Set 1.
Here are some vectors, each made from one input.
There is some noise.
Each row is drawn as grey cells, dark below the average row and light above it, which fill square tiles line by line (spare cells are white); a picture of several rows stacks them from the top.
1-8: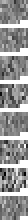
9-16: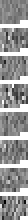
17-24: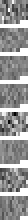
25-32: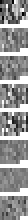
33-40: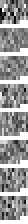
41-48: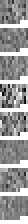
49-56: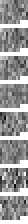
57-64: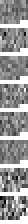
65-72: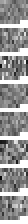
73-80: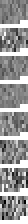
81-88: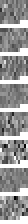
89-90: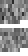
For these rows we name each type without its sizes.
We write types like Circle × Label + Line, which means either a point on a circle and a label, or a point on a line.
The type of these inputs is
List(Line).
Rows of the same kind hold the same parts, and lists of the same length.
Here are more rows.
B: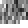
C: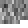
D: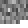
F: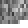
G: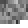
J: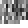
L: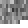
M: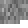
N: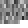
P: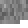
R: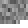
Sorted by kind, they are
B, C, J, R
D, G, L, M, P
F, N

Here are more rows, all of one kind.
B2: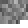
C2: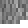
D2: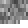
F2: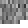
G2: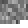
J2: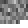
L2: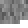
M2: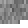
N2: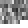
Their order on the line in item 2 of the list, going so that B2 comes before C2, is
F2, L2, B2, C2, N2, J2, D2, M2, G2.
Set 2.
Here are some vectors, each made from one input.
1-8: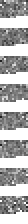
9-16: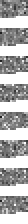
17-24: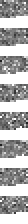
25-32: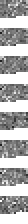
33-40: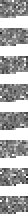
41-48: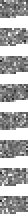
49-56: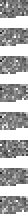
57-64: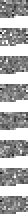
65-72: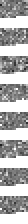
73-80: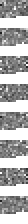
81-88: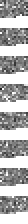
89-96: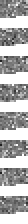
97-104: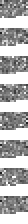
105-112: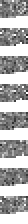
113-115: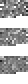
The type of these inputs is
Line10 + Line13.
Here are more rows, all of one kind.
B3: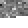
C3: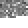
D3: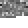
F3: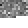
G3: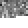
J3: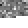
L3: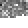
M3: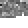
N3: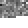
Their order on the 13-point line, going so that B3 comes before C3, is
B3, J3, F3, L3, M3, D3, N3, G3, C3.
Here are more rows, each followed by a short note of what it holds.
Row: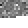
a point on a 13-point line
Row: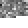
a point on a 13-point line
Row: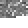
a point on a 13-point line
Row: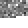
a point on a 13-point line
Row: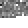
a point on a 13-point line
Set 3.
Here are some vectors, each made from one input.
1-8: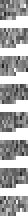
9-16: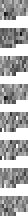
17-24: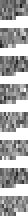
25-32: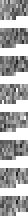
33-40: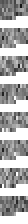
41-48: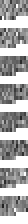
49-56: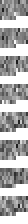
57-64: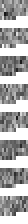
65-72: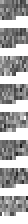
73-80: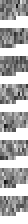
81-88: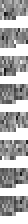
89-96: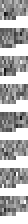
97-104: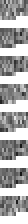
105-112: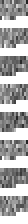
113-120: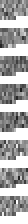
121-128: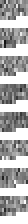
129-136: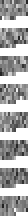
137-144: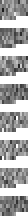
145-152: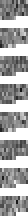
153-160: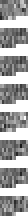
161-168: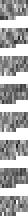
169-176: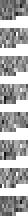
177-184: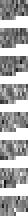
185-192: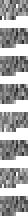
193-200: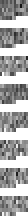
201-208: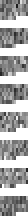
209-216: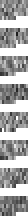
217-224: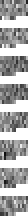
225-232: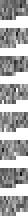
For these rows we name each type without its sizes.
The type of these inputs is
Circle + Line.
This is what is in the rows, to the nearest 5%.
About 65% of them hold a point on a circle. The rest hold a point on a line.
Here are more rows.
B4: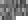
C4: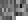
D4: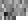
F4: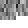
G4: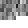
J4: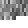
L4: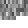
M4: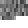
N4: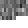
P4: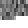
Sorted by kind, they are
B4, C4, M4, N4, P4
D4, F4, G4, J4, L4

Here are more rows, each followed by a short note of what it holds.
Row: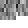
a point on a circle
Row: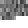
a point on a line
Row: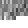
a point on a circle
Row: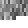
a point on a circle
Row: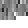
a point on a circle
